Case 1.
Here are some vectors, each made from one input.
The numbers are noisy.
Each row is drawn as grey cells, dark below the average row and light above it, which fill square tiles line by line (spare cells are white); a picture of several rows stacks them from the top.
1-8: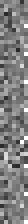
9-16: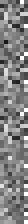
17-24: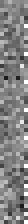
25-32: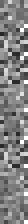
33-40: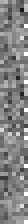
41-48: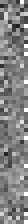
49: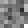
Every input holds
either a fixed value, or a point on a 5-point line and a point on a 6-point line.
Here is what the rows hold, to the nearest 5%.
About 15% of them hold a fixed value. The rest hold a point on a 5-point line and a point on a 6-point line.
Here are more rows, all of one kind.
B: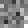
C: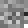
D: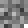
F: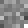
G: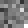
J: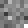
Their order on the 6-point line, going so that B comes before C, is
G, J, B, D, F, C.
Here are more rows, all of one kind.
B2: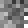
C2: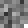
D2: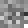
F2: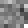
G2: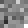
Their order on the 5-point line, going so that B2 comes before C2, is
B2, G2, D2, F2, C2.
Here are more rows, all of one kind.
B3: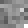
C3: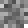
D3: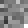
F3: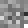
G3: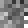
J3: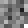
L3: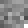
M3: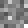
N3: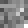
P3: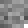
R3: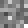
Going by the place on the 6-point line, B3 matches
D3, M3 and R3.
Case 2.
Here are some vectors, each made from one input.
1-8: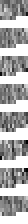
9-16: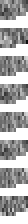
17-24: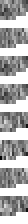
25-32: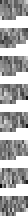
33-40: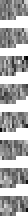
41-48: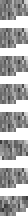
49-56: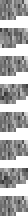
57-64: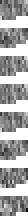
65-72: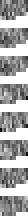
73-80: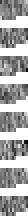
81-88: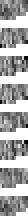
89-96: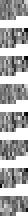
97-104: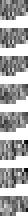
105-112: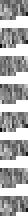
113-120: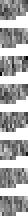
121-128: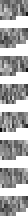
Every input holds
three true/false values.
